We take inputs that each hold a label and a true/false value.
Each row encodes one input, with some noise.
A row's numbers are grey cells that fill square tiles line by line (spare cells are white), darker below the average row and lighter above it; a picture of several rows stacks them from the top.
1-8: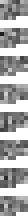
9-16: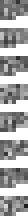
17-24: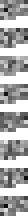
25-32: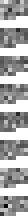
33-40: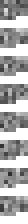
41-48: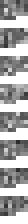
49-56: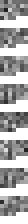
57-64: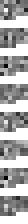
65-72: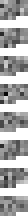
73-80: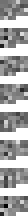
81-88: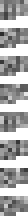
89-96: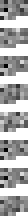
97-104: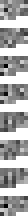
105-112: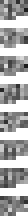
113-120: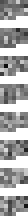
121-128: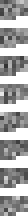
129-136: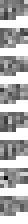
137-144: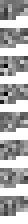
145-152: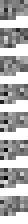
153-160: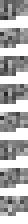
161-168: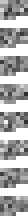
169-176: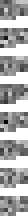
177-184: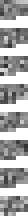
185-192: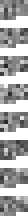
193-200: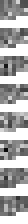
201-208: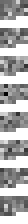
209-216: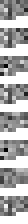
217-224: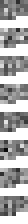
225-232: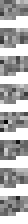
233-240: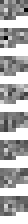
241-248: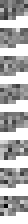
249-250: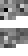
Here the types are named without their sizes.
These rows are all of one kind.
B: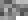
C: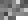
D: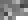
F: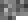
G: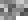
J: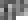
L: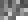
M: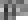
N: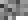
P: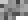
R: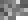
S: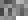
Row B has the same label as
G and S.
